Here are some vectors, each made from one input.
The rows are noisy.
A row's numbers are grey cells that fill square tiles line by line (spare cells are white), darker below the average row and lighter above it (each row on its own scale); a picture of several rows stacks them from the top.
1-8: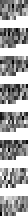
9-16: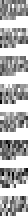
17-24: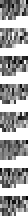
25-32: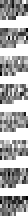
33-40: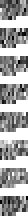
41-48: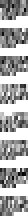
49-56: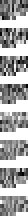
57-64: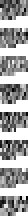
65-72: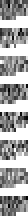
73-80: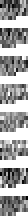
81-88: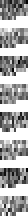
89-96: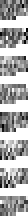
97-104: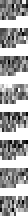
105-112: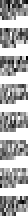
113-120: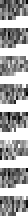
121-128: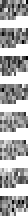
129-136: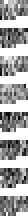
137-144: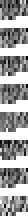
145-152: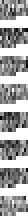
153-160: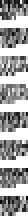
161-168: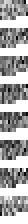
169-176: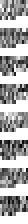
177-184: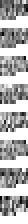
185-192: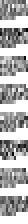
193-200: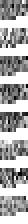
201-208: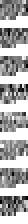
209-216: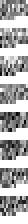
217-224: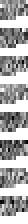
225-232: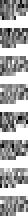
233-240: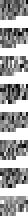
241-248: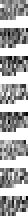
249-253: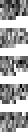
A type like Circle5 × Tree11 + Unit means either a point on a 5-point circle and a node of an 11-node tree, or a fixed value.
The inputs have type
(Circle8 + Unit) × Line9 + Tree17.
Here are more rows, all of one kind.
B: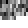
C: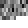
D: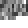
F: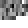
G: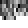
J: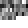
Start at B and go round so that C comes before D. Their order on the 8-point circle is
B, G, F, C, J, D.
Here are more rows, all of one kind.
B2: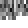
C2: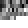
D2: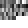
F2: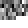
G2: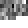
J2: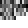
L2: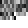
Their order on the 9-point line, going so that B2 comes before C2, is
F2, D2, G2, B2, C2, J2, L2.
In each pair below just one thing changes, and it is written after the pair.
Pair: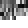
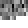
the place on the 8-point circle
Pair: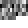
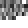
the place on the 8-point circle
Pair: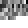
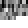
the place on the 8-point circle
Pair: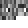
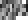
the place on the 9-point line
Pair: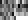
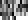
the place on the 9-point line
